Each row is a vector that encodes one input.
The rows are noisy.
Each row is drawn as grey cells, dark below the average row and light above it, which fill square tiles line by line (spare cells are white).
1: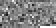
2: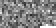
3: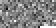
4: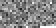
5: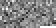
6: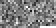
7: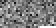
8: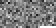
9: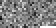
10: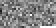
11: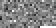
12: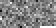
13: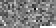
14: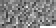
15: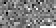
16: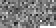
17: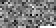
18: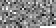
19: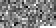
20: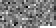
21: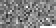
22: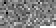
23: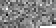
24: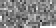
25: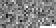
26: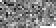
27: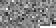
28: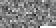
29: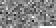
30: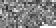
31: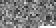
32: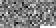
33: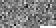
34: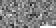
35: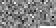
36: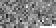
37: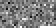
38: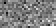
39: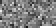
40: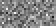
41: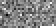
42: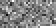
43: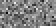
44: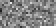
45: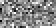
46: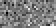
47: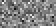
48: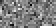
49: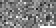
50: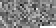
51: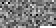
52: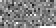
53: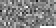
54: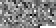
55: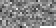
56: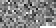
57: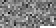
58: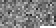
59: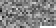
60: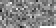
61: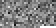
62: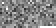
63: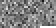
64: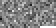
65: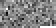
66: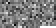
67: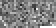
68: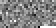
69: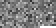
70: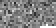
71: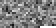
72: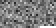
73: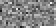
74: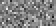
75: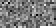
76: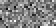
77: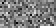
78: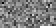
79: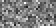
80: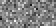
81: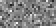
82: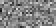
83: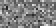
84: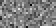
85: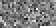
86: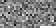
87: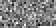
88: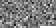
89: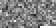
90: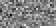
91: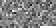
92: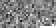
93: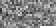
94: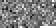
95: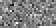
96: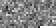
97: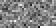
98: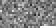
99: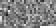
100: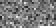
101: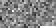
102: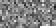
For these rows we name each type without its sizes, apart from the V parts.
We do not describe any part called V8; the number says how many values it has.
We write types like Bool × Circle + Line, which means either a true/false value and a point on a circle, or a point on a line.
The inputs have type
Bool × Line + V8.
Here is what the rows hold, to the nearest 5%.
About 50% of them hold a point on a line and a true/false value. The rest hold a value of V8.
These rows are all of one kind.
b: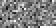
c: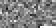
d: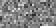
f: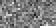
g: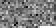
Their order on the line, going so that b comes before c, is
f, d, b, c, g.
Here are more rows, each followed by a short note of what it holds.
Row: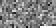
a point on a line and a true/false value
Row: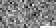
a point on a line and a true/false value
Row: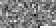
a point on a line and a true/false value
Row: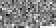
a value of V8
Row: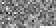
a value of V8
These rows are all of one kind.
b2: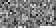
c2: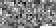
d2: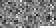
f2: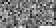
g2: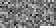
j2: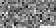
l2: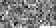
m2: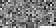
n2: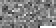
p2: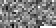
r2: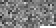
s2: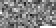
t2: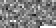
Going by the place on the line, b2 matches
c2, f2, l2 and s2.
